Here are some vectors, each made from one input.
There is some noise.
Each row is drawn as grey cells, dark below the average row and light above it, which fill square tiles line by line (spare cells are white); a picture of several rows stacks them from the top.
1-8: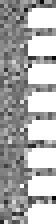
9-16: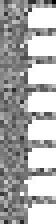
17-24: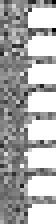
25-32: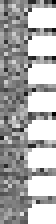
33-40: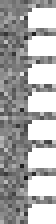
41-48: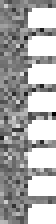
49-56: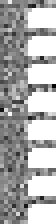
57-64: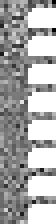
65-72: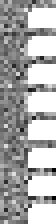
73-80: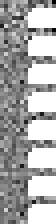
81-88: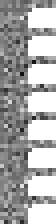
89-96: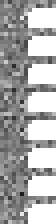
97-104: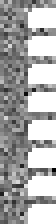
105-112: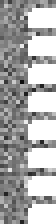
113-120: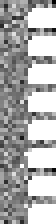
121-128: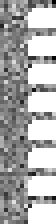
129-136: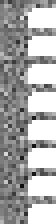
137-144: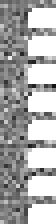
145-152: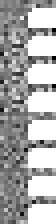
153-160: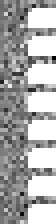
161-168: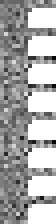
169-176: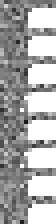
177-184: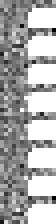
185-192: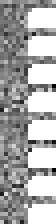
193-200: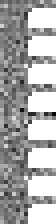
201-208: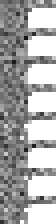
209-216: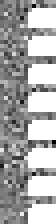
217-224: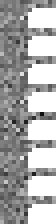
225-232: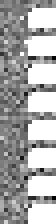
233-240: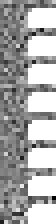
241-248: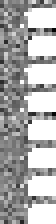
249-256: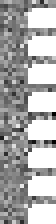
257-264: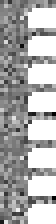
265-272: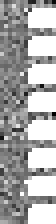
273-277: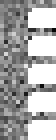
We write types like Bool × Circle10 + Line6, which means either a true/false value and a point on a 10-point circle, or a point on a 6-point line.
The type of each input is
Bool × (Tree7 + Unit).
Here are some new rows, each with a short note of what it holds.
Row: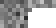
a node of a 7-node tree and a true/false value
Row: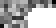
a true/false value
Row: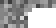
a node of a 7-node tree and a true/false value
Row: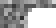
a node of a 7-node tree and a true/false value
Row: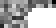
a true/false value
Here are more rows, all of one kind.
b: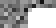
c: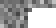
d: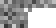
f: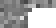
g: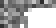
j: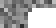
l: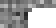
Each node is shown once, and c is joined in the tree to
f, j and l.
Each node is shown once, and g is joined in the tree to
f.
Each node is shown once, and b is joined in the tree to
l.
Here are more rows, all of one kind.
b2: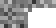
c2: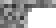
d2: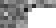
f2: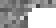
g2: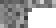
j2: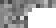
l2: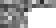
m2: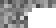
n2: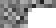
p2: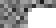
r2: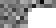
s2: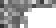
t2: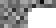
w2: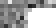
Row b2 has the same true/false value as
f2, g2, j2 and m2.
